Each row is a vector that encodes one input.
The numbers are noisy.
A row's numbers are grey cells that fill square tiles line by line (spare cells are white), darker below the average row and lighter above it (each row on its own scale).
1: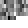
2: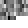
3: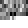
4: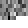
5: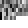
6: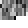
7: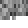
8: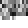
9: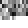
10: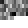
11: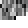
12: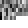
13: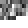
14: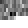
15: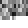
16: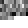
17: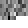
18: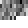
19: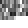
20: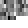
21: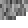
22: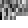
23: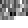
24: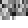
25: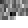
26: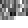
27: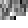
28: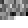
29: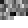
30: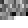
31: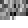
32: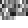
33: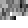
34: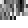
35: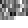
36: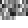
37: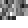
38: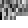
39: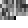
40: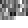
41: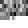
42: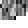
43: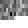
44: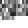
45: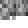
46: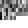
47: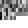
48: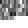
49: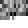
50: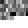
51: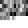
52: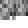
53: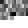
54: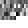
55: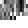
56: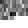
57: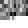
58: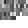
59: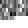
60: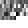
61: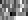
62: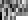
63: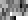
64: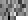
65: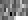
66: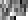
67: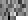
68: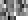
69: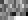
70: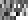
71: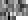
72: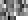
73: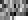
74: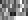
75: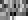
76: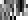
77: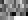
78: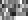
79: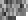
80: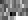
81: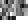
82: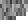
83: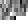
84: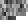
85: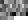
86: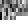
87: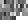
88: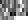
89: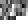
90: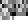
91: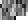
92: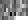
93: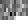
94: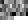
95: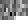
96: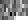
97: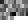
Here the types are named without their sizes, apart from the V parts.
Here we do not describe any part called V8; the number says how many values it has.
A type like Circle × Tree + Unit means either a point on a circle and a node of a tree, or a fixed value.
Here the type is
Bool × V8 + Circle + Unit.
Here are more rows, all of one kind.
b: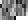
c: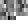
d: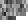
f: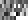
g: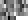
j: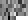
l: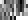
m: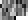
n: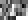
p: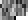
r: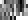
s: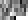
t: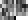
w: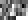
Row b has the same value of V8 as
m, p and t.
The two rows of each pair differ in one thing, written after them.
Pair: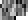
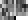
the true/false value
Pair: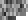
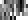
the value of V8
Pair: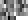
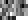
the value of V8
